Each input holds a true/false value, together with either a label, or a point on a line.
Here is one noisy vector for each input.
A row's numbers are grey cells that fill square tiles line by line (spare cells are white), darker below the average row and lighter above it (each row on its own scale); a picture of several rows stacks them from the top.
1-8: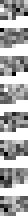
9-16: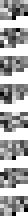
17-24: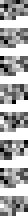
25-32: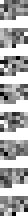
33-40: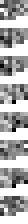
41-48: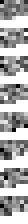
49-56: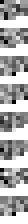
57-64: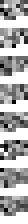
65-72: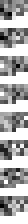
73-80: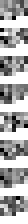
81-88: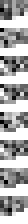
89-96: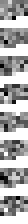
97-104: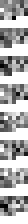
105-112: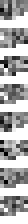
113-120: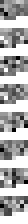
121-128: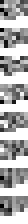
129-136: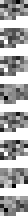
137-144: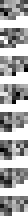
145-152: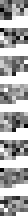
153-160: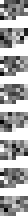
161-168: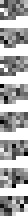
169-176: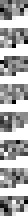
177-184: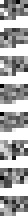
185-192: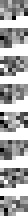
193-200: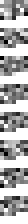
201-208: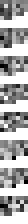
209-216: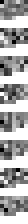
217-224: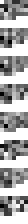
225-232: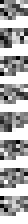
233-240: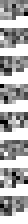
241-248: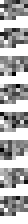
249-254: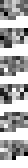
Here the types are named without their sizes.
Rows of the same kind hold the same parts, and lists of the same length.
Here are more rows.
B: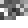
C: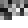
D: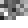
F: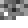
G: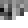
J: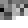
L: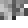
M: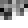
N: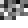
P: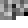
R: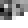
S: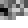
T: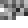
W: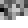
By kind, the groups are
B, C, D, F, G, J, M, N, R, S, W
L, P, T

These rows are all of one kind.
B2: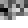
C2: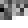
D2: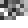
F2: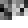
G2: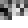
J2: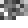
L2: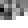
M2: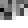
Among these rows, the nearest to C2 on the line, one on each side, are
F2 and M2.
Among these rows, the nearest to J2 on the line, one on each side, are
D2 and L2.
